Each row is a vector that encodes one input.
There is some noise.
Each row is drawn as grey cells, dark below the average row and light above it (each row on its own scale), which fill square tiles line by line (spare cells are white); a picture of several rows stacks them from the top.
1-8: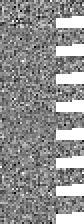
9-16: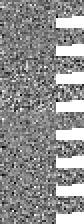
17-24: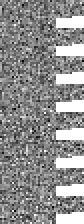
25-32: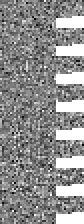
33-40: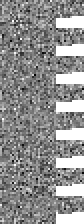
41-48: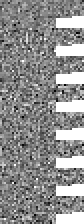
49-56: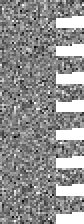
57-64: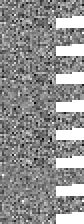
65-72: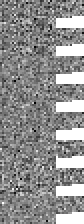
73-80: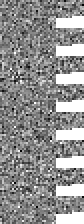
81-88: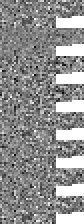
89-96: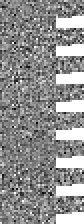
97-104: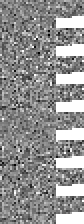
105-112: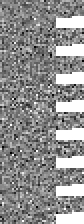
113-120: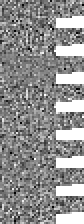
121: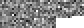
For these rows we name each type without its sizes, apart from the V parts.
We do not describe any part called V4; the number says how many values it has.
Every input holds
a list of items, each a true/false value and a value of V4.
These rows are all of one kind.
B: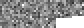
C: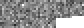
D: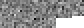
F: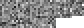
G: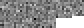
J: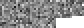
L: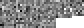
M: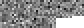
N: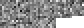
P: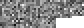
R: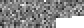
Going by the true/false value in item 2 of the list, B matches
D and N.
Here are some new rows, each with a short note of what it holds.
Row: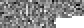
the empty list
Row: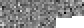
a list of one item
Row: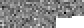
a list of one item
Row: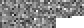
a list of one item
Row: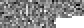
the empty list
